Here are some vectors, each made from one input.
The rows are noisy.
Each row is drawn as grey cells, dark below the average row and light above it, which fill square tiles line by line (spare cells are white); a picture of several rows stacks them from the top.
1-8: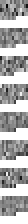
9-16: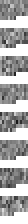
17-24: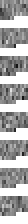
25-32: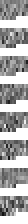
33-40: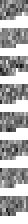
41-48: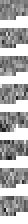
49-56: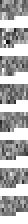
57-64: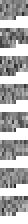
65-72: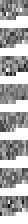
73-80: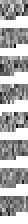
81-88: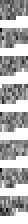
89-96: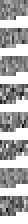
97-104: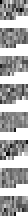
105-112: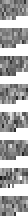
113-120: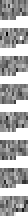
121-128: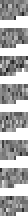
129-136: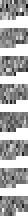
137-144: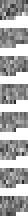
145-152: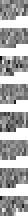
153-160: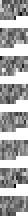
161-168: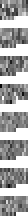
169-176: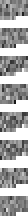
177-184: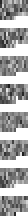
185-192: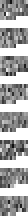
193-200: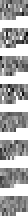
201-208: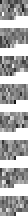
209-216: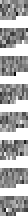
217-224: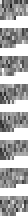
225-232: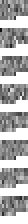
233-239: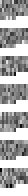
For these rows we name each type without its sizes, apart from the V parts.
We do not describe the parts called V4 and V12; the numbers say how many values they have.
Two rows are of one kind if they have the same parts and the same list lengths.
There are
2 kinds of row.
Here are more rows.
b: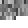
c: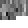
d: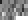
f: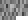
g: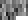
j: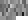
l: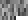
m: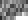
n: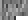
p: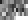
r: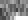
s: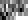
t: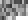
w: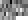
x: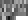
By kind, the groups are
b, f, j, l, n, t, w
c, d, g, m, p, r, s, x

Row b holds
a point on a line, a true/false value and a value of V12.
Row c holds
a point on a line and a value of V4.
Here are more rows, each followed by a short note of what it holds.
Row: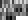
a point on a line and a value of V4
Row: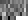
a point on a line and a value of V4
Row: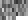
a point on a line, a true/false value and a value of V12
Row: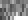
a point on a line and a value of V4
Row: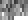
a point on a line and a value of V4
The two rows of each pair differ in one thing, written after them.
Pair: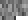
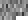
the place on the line
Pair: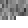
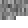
the true/false value
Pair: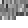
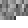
the value of V12
